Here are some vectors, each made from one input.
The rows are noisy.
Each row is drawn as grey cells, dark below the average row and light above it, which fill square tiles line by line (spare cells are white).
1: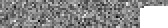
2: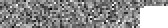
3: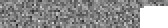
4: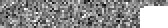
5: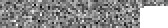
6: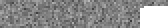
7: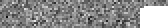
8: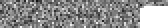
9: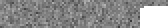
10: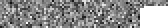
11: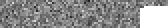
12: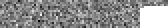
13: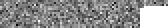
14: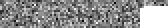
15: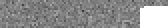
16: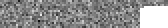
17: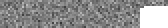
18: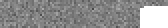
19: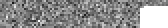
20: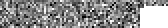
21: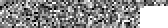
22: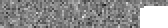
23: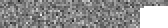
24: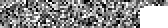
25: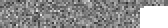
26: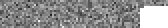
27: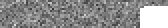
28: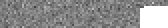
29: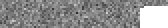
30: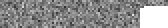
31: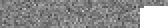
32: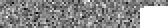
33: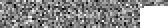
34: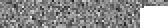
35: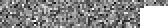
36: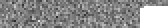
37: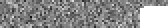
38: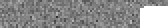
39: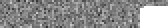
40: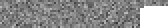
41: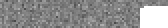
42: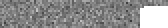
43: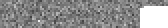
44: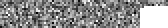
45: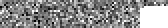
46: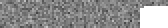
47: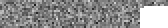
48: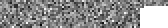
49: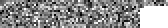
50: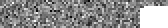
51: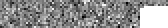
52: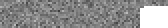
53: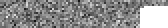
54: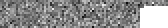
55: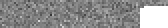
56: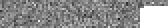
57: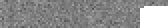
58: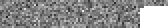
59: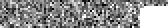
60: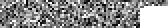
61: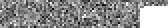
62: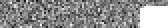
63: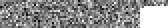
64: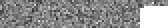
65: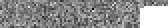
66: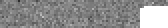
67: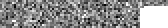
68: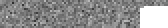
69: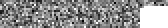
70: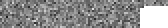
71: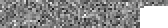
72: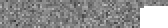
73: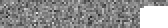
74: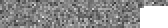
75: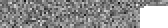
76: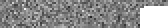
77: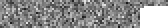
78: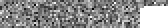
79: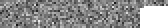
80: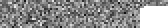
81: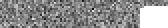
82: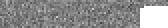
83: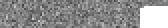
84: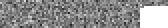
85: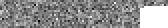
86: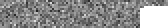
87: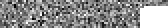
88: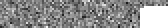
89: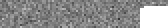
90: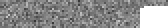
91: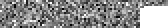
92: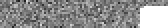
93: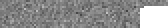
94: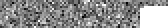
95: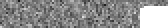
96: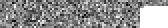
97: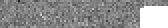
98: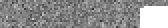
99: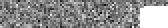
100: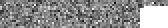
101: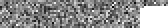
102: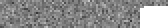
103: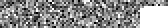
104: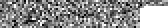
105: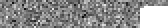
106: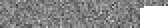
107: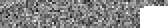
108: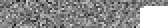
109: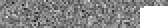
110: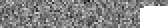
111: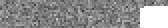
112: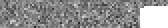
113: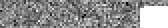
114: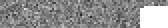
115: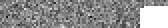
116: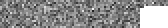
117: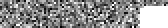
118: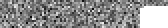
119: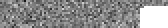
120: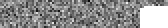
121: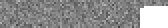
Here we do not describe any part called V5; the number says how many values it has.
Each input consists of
either a point on a 4-point line and a true/false value, or a point on a 6-point line and a value of V5.
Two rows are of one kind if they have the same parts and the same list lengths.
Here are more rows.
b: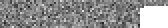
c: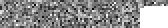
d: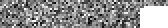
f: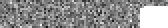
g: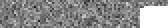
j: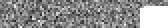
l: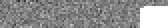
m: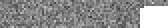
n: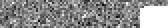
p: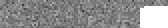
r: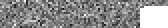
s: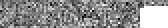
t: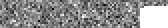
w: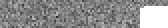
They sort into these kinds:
b, d, f, g, l, m, n, s, t
c, j, p, r, w

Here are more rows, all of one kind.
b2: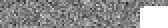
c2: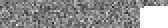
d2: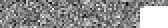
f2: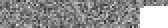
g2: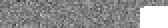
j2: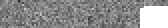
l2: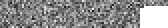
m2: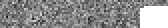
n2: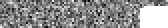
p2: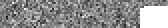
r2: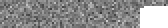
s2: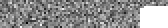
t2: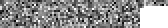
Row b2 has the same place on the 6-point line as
c2, d2 and g2.
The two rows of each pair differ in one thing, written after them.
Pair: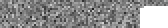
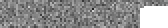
the place on the 4-point line
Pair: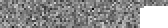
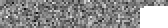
the true/false value
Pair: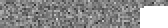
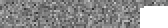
the true/false value
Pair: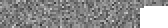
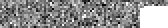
the true/false value
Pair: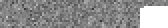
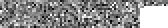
the true/false value
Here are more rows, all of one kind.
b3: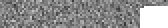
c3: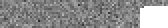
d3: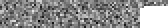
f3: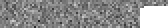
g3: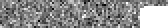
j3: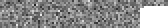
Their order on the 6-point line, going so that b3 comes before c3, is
d3, g3, b3, f3, c3, j3.
